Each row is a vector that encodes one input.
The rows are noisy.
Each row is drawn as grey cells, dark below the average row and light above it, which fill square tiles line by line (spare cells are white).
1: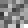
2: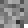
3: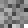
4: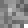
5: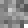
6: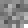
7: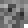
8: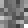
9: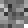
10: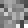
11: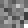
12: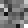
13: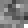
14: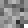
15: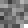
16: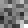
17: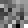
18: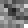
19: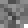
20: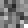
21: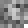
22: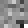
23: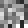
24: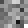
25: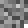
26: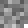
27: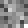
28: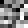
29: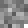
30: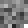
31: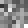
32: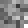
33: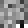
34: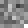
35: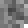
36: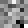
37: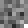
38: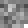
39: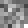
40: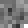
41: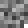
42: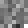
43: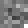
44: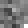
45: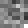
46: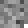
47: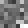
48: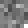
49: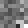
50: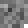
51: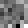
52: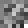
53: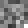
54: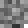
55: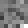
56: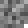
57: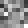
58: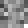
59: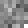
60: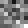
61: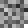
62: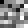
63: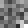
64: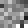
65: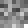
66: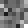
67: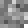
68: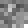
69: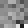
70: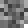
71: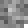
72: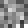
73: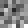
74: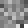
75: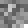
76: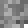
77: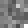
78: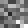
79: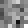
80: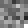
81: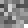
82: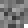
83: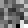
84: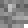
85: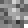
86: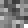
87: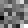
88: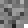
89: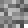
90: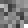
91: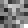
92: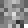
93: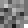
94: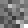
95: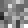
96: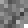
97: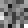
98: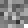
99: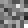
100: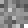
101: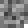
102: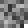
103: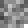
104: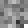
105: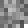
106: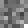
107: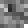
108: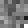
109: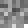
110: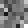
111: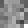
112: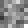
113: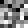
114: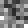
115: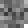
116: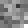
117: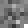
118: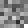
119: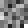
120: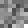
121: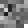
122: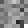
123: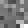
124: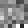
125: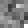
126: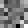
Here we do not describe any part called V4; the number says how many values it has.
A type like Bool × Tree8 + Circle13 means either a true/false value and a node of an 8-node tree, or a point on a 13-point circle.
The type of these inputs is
List2(Bool × V4).
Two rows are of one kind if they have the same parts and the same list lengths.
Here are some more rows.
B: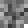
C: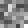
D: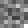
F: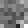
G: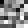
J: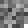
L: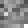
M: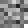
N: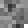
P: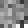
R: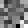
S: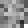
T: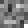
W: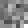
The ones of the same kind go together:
B, D, F, J, N, R, T
C, L, M, P, S, W
G

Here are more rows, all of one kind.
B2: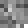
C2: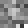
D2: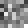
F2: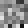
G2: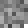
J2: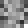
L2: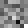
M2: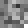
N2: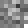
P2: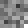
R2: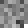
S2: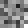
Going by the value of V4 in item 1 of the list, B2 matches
C2, D2, L2 and M2.
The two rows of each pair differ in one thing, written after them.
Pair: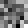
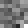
the true/false value in item 1 of the list
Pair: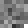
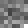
the value of V4 in item 1 of the list
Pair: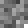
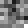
the true/false value in item 1 of the list
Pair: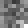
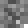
the value of V4 in item 2 of the list
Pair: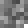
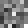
the true/false value in item 1 of the list
